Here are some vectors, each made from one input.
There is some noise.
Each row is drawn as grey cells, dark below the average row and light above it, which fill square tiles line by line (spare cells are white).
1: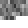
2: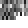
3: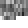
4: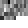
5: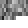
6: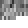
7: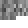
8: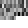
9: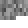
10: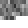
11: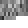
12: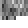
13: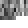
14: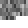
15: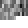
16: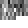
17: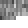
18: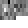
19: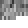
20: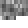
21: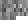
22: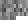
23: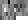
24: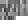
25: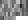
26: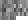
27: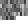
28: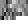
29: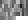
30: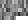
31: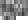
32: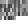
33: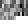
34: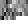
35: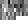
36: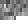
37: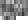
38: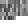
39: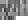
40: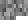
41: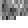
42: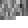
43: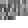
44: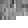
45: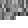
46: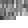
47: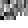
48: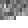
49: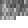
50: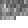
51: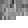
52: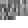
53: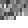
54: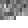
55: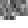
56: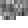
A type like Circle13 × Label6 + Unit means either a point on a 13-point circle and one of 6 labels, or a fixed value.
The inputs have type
Tree9.
